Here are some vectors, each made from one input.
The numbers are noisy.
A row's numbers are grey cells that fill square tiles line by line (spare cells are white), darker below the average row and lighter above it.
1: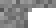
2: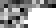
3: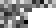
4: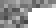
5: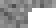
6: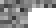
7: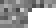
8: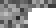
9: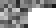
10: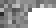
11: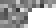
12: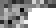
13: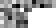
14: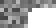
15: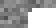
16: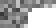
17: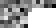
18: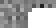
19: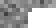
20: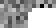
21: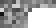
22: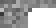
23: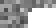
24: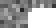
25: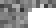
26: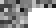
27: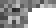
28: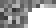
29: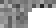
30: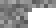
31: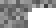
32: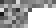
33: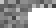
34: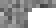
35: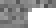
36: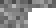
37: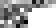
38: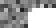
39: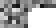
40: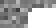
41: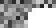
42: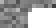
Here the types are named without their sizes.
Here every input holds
a list of points on a circle.
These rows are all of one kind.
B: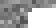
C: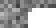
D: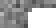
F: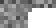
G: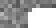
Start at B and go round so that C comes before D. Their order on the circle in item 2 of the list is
B, G, C, D, F.
